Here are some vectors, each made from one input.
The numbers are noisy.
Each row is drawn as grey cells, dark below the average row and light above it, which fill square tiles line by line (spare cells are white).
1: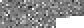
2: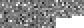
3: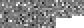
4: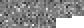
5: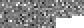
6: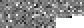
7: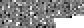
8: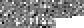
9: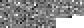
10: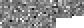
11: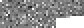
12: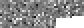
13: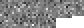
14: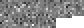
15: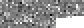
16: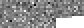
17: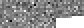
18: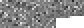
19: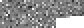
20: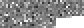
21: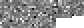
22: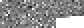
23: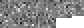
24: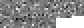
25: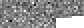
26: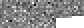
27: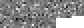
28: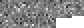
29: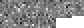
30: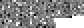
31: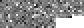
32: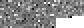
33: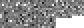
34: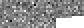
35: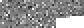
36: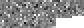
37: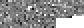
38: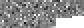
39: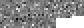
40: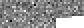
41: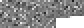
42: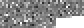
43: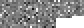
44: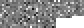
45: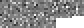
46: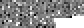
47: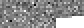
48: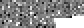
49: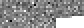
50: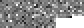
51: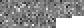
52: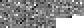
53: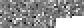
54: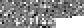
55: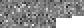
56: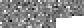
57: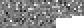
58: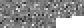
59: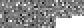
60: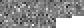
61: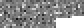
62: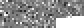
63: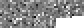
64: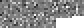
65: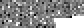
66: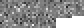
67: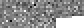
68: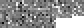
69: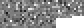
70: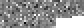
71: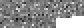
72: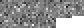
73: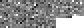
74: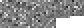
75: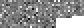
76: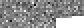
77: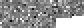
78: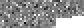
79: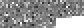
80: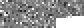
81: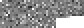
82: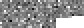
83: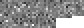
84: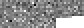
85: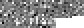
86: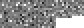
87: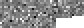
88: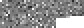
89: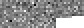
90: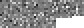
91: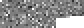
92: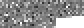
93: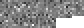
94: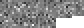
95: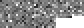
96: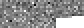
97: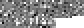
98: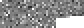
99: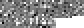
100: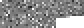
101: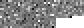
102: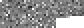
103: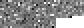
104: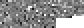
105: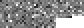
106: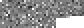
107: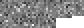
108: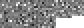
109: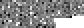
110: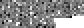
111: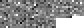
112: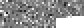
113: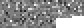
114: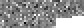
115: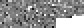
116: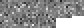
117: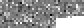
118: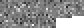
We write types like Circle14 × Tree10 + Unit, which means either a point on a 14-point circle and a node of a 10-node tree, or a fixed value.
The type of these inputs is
Bool × (Circle11 + Unit).
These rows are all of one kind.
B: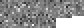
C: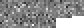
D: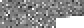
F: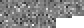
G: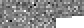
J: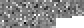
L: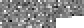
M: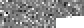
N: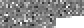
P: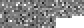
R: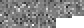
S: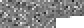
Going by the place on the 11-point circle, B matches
C, F, G and R.
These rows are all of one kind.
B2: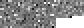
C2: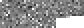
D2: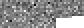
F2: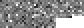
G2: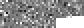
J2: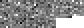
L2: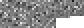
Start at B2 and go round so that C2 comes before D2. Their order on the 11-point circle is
B2, J2, F2, G2, C2, L2, D2.
